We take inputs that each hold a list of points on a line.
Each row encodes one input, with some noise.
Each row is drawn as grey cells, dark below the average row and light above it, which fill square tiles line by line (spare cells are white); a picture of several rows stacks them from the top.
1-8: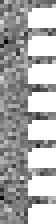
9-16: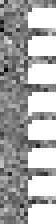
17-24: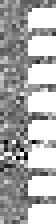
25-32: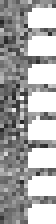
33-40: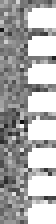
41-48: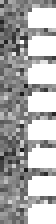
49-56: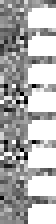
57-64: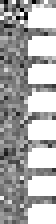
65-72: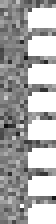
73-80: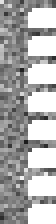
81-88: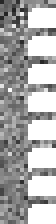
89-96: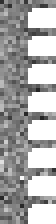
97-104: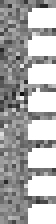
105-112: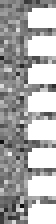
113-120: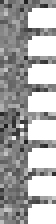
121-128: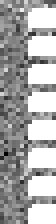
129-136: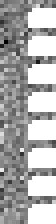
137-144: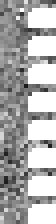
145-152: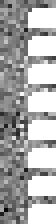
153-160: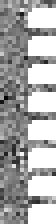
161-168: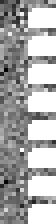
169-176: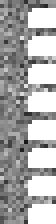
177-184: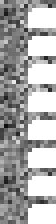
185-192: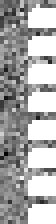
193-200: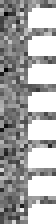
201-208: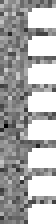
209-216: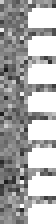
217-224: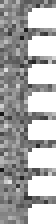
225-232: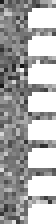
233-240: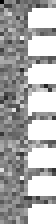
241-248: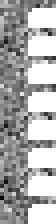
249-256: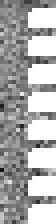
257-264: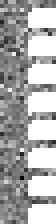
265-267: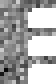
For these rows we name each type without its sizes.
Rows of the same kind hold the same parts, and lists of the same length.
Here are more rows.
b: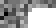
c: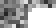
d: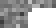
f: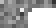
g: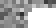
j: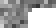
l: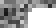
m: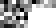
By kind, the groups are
b, c, l
d, f, g
j
m

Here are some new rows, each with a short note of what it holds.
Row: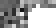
a list of one item
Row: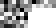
the empty list
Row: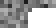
a list of two items
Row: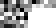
the empty list
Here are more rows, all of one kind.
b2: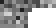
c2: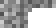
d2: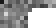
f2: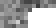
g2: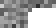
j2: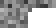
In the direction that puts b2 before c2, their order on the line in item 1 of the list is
b2, d2, j2, f2, g2, c2.
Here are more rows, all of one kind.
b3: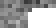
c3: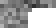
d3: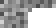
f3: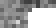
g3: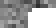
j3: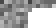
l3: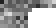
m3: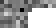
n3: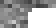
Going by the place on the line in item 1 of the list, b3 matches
c3, g3 and n3.
